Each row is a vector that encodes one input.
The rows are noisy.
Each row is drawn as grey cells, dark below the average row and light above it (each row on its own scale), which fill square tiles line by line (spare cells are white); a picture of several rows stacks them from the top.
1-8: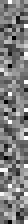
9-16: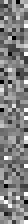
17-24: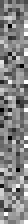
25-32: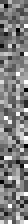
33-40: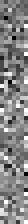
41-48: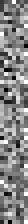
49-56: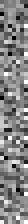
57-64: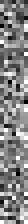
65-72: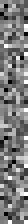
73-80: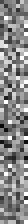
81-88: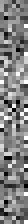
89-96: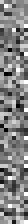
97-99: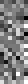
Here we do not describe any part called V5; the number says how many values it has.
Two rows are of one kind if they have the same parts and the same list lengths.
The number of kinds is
2.
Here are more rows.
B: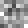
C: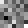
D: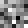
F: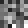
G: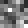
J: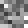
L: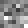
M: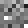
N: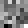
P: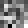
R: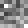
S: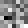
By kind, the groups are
B, F, L, M, N, P
C, D, G, J, R, S

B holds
a true/false value and a value of V5.
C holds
a node of a 7-node tree and a true/false value.
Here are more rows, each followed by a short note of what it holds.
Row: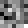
a node of a 7-node tree and a true/false value
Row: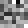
a node of a 7-node tree and a true/false value
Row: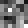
a node of a 7-node tree and a true/false value
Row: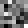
a true/false value and a value of V5
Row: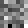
a true/false value and a value of V5
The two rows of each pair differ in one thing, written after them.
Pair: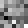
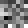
the node of the tree
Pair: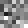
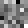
the node of the tree
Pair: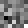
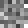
the true/false value
